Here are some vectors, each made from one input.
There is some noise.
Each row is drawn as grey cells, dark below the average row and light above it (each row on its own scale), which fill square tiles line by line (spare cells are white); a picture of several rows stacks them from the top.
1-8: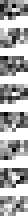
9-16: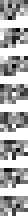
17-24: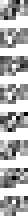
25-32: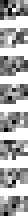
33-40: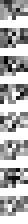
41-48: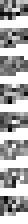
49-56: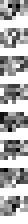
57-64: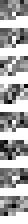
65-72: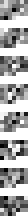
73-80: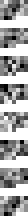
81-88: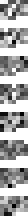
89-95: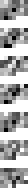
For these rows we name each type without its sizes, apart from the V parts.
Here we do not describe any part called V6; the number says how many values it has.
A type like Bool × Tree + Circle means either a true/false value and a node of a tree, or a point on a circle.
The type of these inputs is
Line × (Line + V6).
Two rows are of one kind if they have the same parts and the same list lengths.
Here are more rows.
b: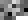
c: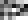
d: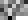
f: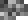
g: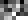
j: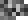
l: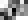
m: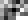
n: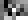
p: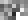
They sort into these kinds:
b, c, f, g, j, n
d, l, m, p

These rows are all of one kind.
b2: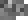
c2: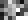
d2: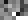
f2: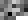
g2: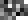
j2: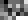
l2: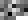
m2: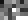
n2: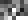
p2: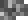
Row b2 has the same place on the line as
c2, f2, l2 and p2.
